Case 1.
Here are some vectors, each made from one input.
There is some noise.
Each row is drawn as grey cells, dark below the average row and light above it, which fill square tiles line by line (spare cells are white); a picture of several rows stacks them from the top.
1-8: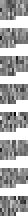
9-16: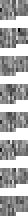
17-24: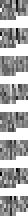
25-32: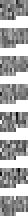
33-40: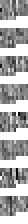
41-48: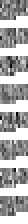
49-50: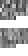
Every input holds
a point on a 5-point line.
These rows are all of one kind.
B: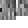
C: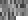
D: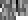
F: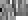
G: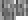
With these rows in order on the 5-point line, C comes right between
D and G.
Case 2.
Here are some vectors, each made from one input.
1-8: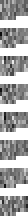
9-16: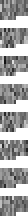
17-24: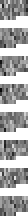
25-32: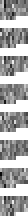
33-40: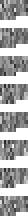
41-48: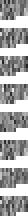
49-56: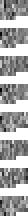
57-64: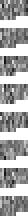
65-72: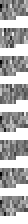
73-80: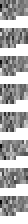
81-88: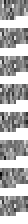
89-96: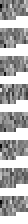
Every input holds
a point on a 13-point line.
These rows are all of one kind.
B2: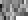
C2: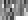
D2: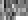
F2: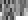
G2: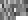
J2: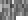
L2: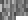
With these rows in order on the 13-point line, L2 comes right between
G2 and J2.
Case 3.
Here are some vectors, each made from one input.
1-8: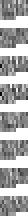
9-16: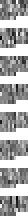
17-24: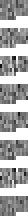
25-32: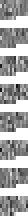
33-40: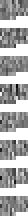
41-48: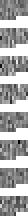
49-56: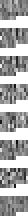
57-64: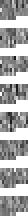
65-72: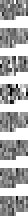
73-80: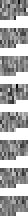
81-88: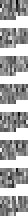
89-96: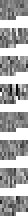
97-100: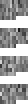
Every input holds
a point on a 13-point line.
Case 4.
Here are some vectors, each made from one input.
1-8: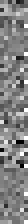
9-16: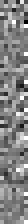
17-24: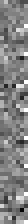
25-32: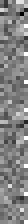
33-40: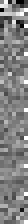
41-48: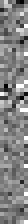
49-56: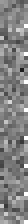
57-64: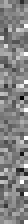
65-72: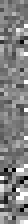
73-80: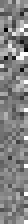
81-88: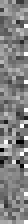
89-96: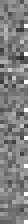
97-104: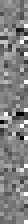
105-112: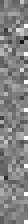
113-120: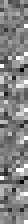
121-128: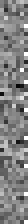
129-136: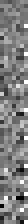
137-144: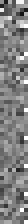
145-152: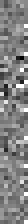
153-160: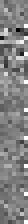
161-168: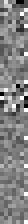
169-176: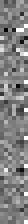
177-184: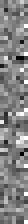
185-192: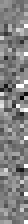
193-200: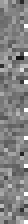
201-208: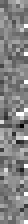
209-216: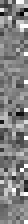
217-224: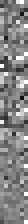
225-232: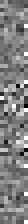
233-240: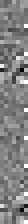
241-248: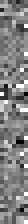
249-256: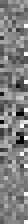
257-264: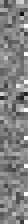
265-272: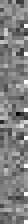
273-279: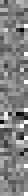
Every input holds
either a fixed value, or a node of a 19-node tree.
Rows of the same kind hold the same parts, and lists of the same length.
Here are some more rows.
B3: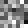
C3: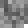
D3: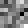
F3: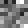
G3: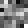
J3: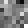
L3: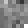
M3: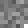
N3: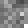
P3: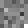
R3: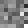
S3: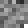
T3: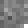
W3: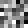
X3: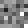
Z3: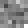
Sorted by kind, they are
B3, W3
C3, D3, F3, G3, J3, L3, M3, N3, P3, R3, S3, T3, X3, Z3

